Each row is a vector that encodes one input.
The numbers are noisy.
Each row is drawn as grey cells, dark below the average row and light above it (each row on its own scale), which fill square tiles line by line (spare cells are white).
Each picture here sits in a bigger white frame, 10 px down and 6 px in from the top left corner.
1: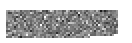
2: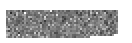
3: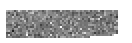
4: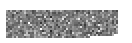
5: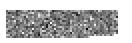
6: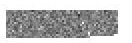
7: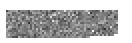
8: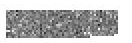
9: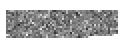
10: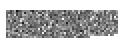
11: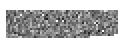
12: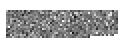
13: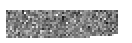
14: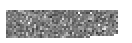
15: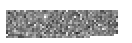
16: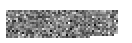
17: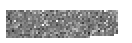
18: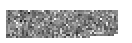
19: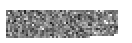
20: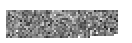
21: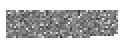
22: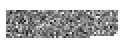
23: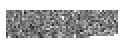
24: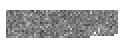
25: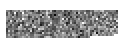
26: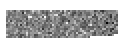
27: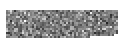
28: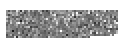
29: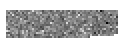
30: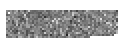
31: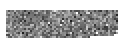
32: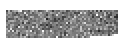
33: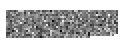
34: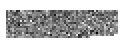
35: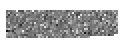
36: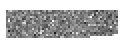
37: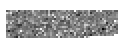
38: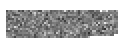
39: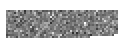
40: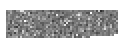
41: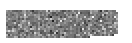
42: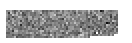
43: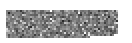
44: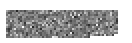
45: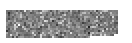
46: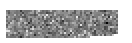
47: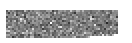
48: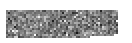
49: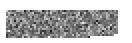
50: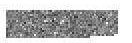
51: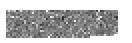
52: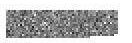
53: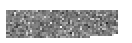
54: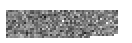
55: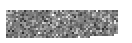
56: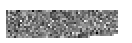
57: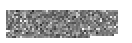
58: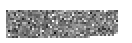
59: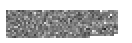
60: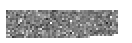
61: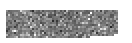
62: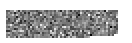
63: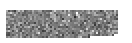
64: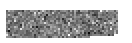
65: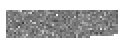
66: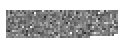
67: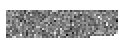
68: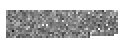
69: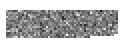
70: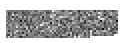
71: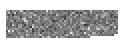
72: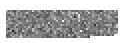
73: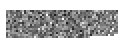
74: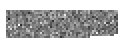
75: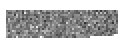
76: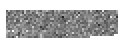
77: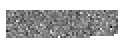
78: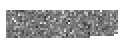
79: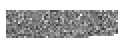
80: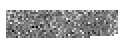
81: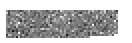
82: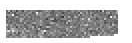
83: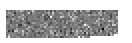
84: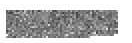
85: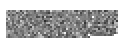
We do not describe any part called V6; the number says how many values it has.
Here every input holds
a point on a 5-point line, together with either a point on a 5-point line, or a value of V6.
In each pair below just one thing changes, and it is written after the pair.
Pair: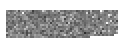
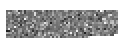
the value of V6
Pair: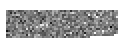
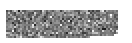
the value of V6
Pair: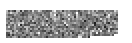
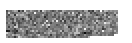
the value of V6
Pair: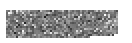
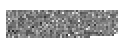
the value of V6
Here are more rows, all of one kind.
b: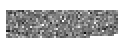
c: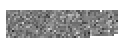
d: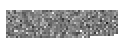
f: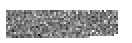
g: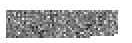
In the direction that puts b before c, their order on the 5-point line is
b, d, c, f, g.
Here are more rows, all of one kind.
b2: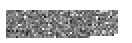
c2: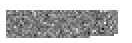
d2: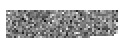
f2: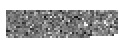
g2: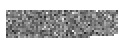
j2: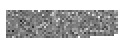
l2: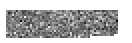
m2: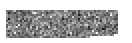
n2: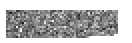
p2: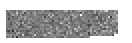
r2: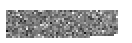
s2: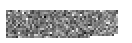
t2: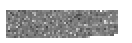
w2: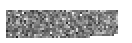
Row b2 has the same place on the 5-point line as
c2, j2, p2 and r2.
